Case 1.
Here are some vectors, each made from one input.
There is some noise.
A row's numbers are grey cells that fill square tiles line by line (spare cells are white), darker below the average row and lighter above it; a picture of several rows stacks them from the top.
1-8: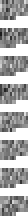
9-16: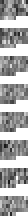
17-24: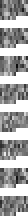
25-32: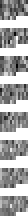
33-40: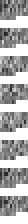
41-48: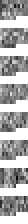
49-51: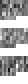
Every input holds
either a point on a 5-point line, or a point on a 6-point line.
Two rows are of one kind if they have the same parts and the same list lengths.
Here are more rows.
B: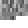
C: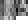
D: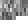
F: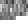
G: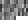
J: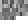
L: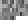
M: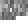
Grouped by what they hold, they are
B, D, F, J, L, M
C, G

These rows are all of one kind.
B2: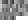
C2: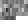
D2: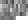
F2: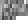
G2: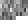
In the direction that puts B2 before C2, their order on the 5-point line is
G2, D2, B2, C2, F2.
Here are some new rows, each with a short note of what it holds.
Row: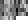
a point on a 6-point line
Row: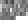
a point on a 5-point line
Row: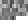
a point on a 5-point line
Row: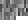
a point on a 6-point line
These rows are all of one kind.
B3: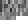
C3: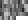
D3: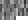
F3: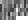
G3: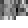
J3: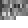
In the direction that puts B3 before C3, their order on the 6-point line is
F3, D3, B3, J3, C3, G3.
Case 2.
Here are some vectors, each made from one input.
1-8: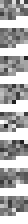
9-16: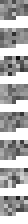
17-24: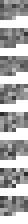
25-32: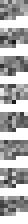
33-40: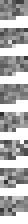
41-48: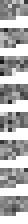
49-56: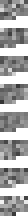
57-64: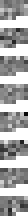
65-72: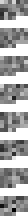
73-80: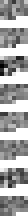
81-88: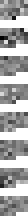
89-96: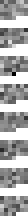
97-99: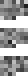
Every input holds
a list of up to two points on a 6-point line.
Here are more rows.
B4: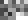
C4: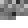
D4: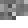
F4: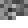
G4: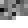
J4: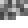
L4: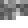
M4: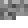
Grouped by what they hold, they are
B4
C4, F4, L4
D4, G4, J4, M4

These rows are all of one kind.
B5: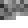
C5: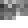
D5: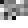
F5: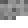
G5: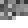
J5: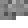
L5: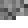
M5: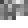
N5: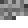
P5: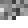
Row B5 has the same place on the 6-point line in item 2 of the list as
C5, D5, G5 and M5.
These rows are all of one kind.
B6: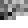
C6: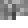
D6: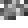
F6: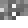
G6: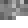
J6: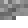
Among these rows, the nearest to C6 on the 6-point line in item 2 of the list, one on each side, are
B6 and J6.
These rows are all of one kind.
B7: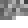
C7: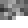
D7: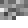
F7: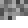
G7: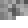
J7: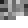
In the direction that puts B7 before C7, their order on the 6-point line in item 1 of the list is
B7, F7, J7, C7, D7, G7.
